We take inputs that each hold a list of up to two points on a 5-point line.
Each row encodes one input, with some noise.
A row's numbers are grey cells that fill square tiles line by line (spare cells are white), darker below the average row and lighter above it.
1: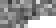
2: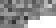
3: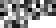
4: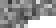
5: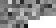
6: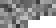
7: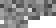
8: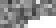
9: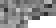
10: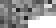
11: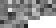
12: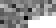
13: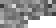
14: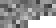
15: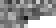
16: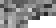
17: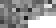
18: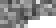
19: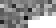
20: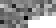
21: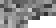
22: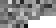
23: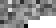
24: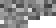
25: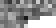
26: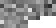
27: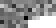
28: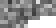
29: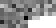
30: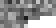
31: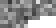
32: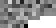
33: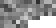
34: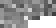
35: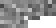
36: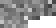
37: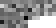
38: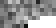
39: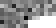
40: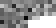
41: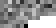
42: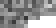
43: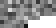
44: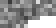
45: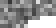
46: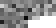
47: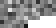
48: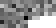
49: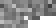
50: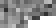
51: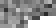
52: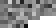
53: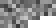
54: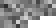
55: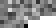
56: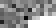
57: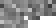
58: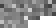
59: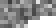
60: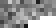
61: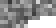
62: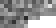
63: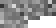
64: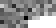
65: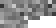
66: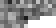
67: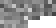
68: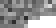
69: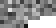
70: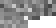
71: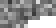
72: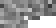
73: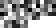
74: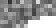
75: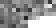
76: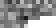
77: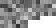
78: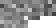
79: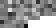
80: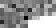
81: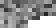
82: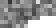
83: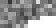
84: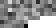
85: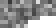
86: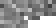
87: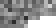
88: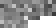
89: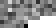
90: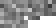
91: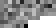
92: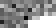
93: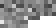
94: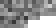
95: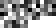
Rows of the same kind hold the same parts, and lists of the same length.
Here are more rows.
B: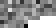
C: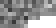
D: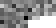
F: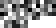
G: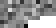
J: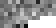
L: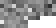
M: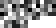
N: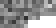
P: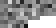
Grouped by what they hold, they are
B, G, J, L, P
C, D, N
F, M

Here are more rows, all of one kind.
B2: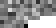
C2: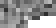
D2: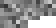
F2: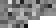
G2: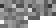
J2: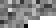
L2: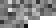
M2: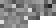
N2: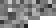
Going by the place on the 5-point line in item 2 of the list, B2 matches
C2 and L2.
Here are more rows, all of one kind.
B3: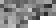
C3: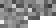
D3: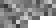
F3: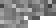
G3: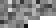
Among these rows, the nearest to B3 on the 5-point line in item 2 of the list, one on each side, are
C3 and G3.
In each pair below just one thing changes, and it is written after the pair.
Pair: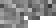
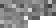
the place on the 5-point line in item 2 of the list
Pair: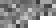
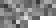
the place on the 5-point line in item 2 of the list
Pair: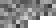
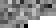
the place on the 5-point line in item 1 of the list
